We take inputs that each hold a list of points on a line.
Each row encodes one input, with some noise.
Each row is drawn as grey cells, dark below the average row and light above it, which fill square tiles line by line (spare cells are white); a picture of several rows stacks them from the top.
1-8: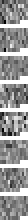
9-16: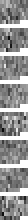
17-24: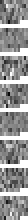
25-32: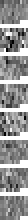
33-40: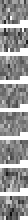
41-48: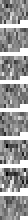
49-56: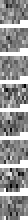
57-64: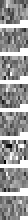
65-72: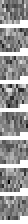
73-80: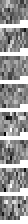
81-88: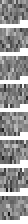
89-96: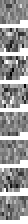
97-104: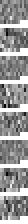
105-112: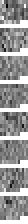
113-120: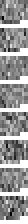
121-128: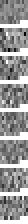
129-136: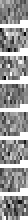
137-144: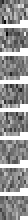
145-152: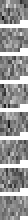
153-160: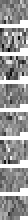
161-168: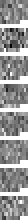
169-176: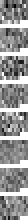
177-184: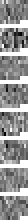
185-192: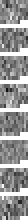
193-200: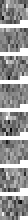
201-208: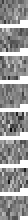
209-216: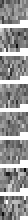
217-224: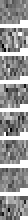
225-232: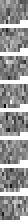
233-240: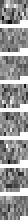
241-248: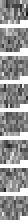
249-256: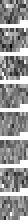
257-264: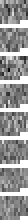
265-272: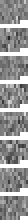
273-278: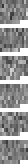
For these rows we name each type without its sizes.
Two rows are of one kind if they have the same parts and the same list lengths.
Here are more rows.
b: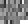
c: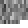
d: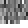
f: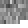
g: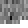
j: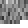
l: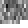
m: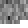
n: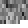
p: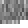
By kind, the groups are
b, d
c
f, g, l, m, n, p
j

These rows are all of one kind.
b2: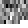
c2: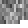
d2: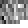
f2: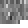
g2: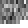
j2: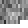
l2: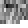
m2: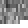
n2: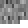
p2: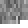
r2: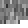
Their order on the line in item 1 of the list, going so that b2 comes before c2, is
n2, b2, d2, j2, f2, r2, g2, m2, p2, l2, c2.
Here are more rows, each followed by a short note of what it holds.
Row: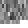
a list of three items
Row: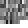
the empty list
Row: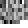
the empty list
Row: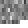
a list of one item
